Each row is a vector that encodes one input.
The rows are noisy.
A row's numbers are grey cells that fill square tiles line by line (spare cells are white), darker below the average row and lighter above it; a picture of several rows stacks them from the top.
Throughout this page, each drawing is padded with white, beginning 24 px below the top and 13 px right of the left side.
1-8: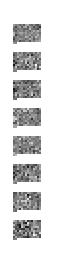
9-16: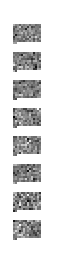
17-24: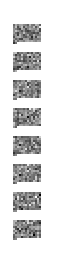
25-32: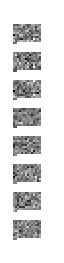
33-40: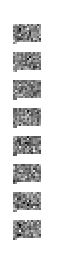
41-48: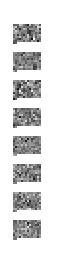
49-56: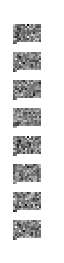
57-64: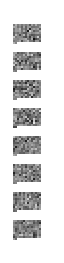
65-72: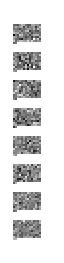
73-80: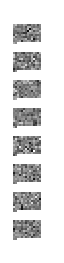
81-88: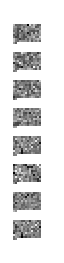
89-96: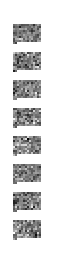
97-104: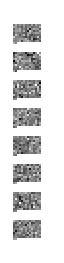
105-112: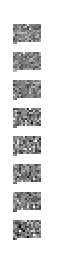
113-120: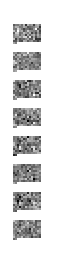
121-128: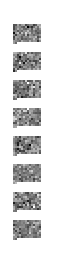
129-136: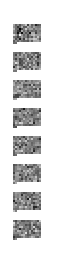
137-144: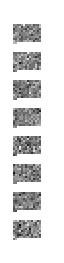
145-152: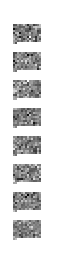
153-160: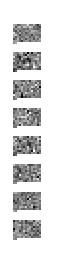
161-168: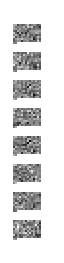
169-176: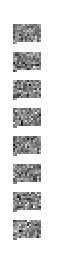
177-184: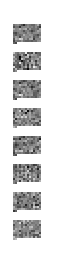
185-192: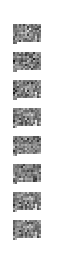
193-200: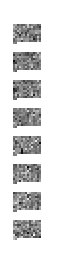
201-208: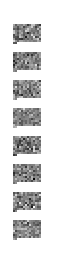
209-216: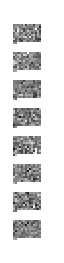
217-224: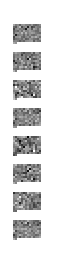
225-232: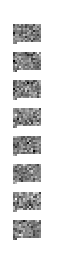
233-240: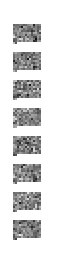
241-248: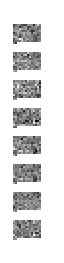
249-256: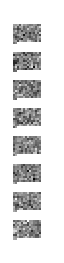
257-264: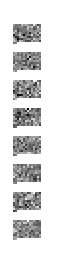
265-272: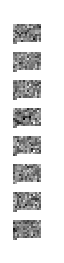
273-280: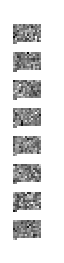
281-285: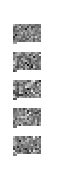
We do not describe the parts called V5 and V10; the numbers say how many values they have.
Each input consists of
either one of 12 labels and a value of V10, or four true/false values, or a value of V5.
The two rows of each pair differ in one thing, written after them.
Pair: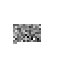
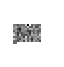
the label
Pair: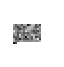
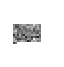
the label
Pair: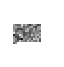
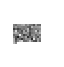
the label
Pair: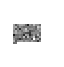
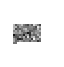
the value of V10
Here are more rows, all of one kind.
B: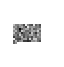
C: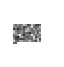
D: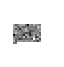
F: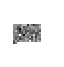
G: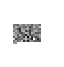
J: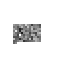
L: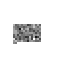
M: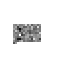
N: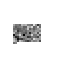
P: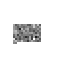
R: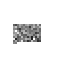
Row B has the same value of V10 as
F, J, M and R.
